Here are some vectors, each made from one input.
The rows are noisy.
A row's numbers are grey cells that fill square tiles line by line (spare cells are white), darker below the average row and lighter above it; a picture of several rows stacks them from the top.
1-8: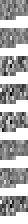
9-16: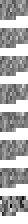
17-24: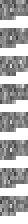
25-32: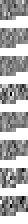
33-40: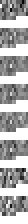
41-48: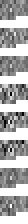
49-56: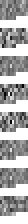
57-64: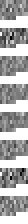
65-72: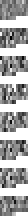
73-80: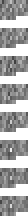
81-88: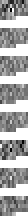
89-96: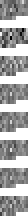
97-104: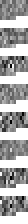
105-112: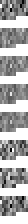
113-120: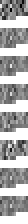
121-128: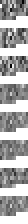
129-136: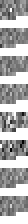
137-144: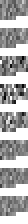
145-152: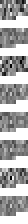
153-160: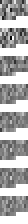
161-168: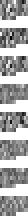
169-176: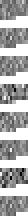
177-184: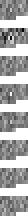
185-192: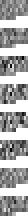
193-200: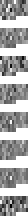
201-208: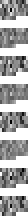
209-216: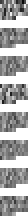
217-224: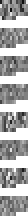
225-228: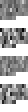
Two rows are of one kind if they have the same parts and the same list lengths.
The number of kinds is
4.
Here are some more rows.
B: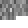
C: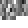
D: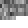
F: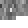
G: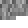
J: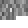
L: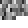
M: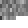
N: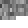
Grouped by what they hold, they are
B, G, J, M
C, L
D, N
F

